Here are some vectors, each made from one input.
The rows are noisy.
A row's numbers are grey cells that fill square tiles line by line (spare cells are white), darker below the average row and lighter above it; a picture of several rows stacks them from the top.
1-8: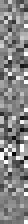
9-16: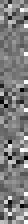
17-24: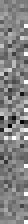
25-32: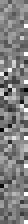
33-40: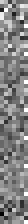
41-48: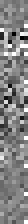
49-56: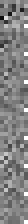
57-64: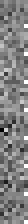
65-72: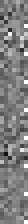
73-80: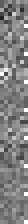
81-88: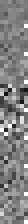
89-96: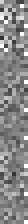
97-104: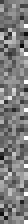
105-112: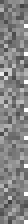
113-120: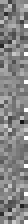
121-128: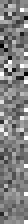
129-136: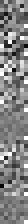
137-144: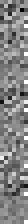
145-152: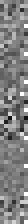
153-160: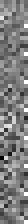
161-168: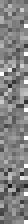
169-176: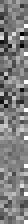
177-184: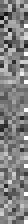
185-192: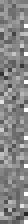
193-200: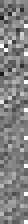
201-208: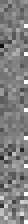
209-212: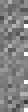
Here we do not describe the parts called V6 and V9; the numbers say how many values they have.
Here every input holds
a point on an 8-point line, together with either a point on an 8-point line and a value of V6, or a value of V9.
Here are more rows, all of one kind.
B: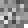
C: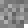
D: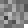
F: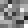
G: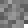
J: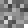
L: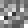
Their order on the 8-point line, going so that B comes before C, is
G, B, D, C, L, J, F.
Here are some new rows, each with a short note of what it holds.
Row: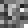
a point on an 8-point line and a value of V9
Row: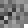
a point on each of two 8-point lines and a value of V6
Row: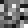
a point on each of two 8-point lines and a value of V6
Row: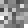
a point on each of two 8-point lines and a value of V6
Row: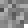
a point on each of two 8-point lines and a value of V6
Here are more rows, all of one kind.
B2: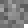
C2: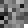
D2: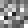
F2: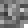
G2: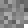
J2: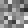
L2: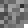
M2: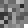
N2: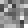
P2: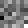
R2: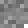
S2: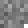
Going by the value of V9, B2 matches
L2, N2 and P2.
